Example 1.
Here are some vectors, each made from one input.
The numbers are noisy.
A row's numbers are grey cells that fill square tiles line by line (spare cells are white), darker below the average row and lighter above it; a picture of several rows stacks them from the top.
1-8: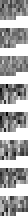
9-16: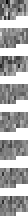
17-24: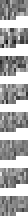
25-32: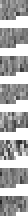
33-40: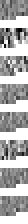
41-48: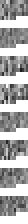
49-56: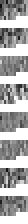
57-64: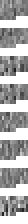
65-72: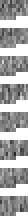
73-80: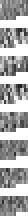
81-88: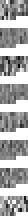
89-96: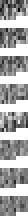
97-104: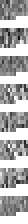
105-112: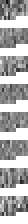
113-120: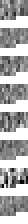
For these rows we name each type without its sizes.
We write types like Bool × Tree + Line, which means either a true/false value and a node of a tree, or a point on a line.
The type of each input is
Bool × Bool × Bool + Unit.
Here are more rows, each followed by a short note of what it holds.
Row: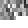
a fixed value
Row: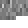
three true/false values
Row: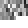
a fixed value
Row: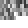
a fixed value
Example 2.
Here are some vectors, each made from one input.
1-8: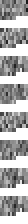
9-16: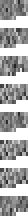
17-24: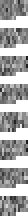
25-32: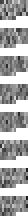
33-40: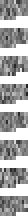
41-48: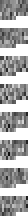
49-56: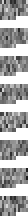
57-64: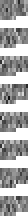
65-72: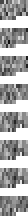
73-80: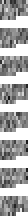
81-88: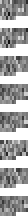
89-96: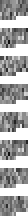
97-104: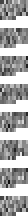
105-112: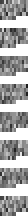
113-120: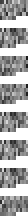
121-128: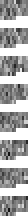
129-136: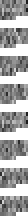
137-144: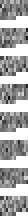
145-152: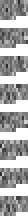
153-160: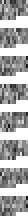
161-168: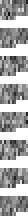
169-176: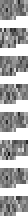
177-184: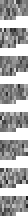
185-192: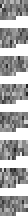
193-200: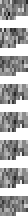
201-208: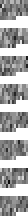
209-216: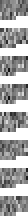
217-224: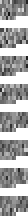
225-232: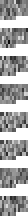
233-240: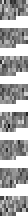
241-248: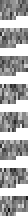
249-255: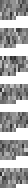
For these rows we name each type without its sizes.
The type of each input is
Tree.
